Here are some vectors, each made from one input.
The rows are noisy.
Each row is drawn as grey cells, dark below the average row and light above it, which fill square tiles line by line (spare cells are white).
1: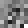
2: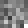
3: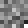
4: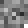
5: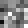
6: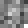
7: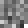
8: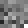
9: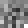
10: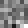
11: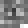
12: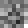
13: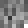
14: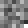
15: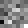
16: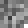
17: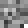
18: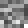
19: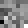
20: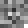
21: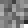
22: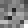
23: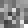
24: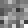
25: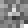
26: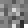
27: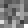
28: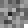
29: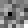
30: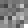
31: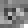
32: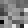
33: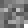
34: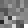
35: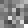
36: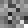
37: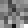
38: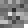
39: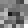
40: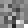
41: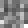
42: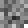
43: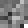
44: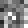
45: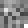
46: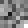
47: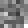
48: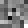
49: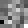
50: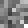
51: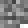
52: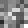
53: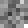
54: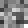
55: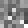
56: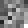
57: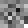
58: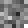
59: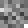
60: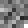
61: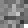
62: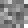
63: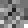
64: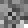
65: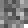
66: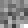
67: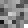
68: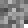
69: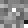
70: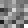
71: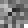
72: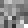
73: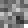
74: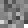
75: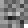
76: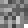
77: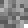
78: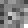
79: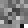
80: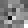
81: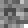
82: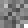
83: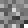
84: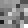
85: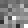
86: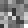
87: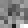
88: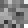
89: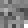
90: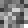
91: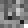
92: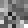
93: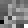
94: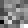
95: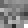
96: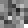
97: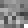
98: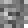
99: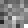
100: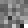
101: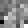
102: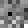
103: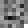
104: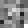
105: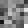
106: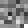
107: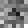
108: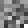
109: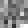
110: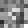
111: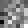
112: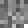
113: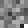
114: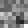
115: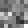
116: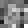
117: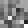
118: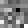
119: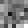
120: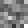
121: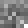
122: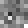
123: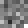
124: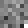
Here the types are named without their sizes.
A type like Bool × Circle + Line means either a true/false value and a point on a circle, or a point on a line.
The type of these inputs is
(Bool × Bool × Bool × Bool + Unit) × (Circle + Line × Line).
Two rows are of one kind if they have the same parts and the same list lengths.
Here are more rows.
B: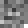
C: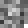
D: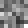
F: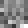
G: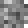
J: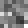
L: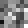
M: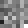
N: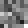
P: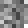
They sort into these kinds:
B, C, M
D, J, L, N
F
G, P

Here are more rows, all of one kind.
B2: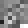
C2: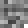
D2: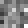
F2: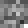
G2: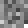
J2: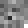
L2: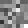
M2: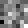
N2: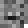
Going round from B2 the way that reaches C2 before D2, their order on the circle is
B2, J2, C2, G2, N2, F2, L2, D2, M2.
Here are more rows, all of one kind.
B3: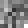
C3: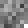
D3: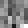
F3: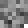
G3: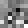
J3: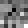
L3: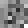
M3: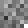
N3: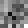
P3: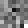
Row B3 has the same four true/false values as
C3, M3 and N3.
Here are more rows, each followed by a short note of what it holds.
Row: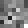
a point on a circle and four true/false values
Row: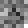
a point on each of two lines
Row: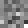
a point on a circle and four true/false values
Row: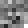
a point on a circle and four true/false values
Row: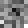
a point on each of two lines
